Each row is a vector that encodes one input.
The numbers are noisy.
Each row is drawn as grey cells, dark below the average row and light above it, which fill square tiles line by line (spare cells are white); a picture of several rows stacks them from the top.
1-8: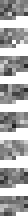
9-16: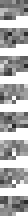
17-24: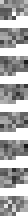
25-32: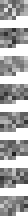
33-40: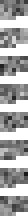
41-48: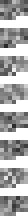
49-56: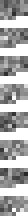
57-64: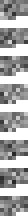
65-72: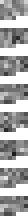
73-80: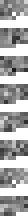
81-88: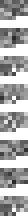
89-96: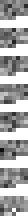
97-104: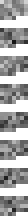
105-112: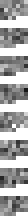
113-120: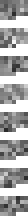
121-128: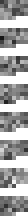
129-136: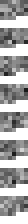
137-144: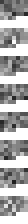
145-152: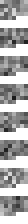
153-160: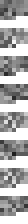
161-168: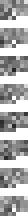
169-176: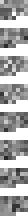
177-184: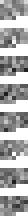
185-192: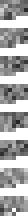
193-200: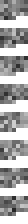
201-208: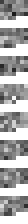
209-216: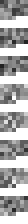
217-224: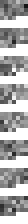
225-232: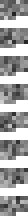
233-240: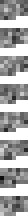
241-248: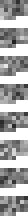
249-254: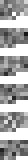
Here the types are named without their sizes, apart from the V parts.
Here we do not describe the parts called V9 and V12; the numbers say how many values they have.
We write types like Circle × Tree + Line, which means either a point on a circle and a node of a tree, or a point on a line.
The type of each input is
Bool × V9 + Line × V12.
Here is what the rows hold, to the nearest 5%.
About 50% of them hold a point on a line and a value of V12. The rest hold a true/false value and a value of V9.
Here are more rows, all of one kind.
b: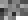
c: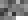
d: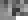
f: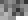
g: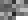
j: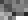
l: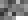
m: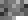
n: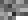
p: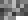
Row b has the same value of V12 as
c and l.
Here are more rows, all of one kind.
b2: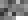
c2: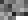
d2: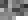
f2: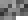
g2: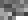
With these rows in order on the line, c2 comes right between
b2 and g2.
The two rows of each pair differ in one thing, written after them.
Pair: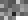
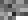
the value of V12
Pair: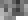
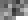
the value of V12
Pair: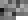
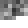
the place on the line
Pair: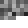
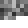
the value of V12
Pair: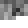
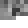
the value of V12
